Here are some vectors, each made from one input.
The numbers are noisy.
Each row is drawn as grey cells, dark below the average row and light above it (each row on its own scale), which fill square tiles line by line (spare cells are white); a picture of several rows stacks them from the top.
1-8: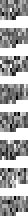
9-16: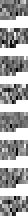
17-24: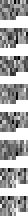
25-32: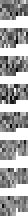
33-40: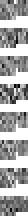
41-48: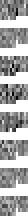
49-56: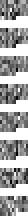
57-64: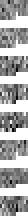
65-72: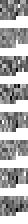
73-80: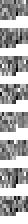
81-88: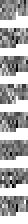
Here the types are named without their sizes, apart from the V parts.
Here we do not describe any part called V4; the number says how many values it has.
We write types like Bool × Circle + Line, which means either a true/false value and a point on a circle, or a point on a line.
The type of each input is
(Bool × Bool × Bool + Unit) × V4 + Tree.
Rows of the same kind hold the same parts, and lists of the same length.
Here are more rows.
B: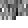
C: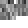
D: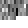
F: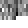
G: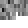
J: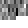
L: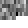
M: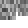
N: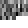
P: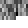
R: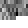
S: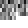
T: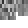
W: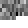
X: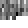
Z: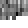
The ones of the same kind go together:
B, D, F, J, P, R
C, G, M, S, T
L, N, W, X, Z

